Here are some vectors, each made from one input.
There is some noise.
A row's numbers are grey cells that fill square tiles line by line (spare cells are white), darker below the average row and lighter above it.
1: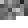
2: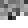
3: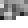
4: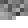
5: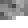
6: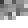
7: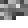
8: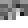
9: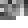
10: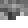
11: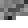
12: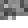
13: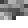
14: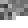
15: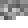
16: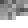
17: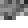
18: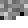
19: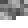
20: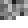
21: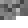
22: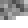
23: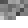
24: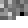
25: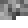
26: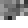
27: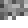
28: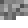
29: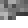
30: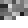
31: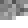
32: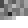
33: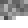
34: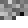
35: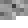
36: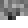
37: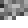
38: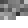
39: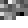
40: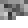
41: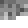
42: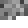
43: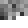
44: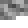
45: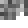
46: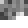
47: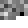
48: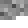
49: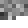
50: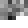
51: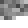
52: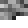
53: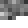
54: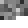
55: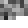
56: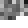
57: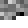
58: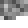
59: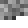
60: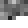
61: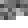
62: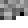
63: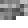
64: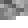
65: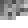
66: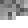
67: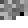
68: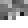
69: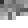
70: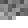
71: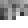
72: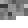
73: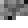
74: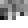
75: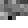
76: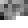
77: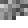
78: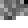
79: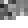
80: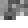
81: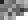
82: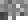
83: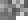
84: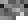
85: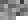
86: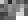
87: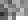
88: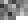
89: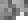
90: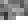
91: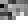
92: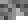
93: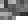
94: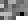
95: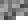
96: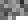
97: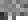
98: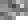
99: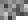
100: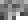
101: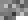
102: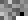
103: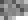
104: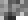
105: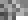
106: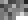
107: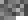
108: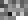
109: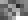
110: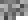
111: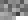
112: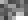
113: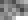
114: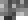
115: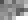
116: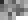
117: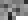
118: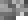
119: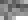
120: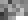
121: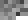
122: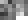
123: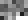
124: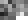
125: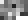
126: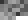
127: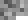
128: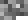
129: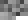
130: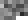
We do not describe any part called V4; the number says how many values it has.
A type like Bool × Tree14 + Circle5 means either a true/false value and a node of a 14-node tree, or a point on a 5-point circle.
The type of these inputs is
(Bool × Circle9 + Unit) × V4.
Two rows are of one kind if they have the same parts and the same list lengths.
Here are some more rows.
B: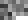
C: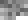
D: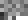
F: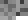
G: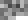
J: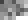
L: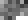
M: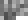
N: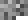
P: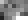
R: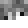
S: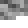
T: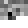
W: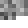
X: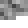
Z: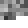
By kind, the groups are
B, D, L, M, N, P, R, T, W, Z
C, F, G, J, S, X

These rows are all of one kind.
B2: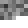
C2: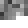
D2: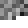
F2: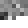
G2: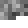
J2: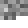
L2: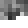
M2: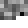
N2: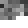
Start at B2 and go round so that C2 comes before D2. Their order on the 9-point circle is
B2, C2, N2, L2, G2, J2, F2, D2, M2.
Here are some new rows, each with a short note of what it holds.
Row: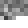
a value of V4
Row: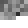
a value of V4
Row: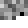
a point on a 9-point circle, a true/false value and a value of V4
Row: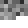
a value of V4
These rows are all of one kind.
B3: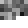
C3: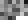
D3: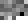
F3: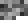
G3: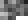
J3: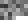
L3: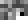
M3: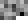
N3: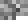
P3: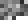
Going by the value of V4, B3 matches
D3, F3, G3 and P3.
